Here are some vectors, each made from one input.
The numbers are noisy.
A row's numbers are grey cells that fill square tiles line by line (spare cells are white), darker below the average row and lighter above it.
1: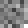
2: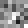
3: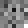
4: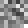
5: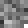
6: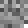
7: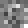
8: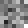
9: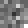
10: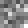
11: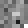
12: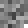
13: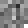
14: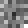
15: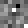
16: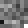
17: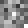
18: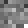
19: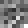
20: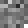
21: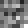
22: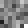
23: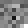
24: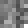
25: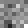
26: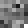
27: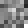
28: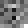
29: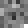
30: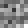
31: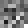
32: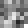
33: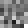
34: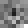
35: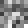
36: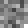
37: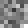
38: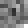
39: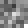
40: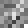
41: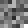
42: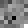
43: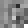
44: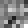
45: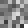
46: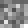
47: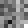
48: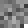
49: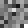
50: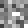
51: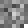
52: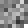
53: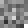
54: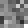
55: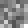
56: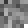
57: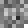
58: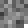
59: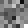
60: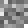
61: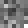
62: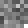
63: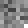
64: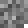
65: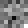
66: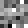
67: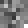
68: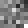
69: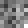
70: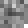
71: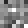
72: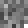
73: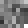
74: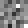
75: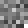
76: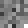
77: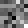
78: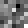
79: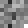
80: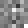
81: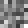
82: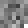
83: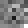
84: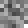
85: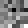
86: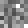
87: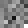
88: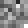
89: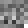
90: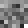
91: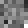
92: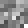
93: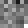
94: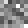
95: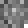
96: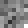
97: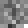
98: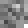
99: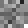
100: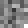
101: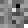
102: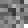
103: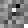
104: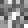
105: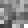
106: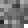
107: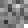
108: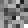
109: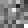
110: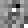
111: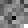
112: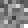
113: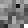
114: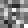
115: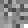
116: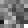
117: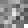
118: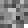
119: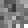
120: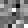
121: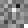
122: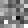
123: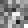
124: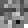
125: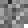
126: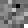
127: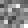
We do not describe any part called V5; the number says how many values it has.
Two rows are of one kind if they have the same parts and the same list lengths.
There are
2 kinds of row.
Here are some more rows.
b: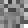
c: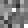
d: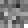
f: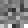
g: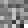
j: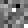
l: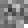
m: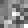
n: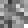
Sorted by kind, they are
b, f, l, n
c, d, g, j, m

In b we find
a point on an 8-point circle and a value of V5.
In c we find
a point on an 8-point circle and a node of an 8-node tree.
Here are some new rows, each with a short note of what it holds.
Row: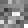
a point on an 8-point circle and a node of an 8-node tree
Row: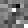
a point on an 8-point circle and a node of an 8-node tree
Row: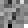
a point on an 8-point circle and a value of V5
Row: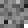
a point on an 8-point circle and a node of an 8-node tree
